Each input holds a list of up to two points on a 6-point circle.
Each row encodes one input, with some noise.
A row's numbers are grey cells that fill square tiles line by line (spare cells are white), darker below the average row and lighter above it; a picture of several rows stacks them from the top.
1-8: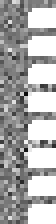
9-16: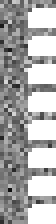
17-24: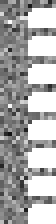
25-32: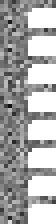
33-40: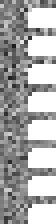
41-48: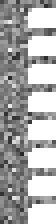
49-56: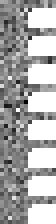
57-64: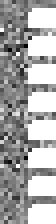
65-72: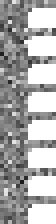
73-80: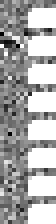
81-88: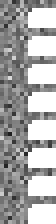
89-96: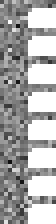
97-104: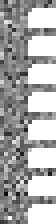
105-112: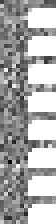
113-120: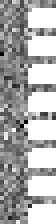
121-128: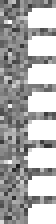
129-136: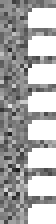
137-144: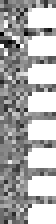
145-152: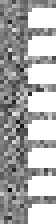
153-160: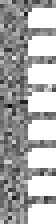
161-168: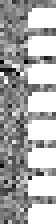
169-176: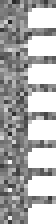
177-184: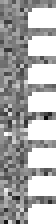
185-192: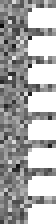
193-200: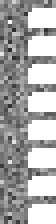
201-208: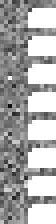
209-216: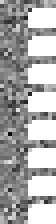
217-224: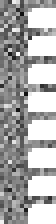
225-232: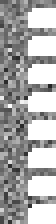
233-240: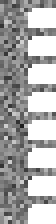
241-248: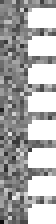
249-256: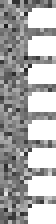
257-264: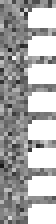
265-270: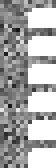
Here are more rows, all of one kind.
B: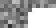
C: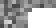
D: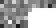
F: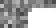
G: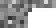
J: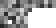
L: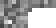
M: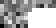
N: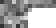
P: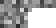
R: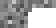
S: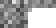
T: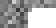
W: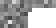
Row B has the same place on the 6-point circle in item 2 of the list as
G, P, R and S.
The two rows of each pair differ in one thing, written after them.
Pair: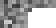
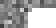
the place on the 6-point circle in item 1 of the list
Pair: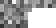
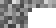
the place on the 6-point circle in item 1 of the list
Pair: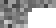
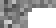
the place on the 6-point circle in item 2 of the list
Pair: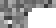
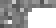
the place on the 6-point circle in item 2 of the list
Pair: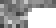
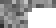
the place on the 6-point circle in item 2 of the list
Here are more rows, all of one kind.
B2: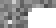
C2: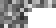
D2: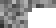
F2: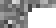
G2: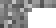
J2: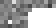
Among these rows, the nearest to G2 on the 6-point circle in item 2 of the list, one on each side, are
B2 and C2.
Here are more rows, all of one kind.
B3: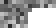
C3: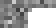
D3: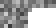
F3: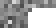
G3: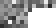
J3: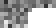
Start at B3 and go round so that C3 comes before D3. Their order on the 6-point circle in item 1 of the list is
B3, J3, C3, F3, G3, D3.
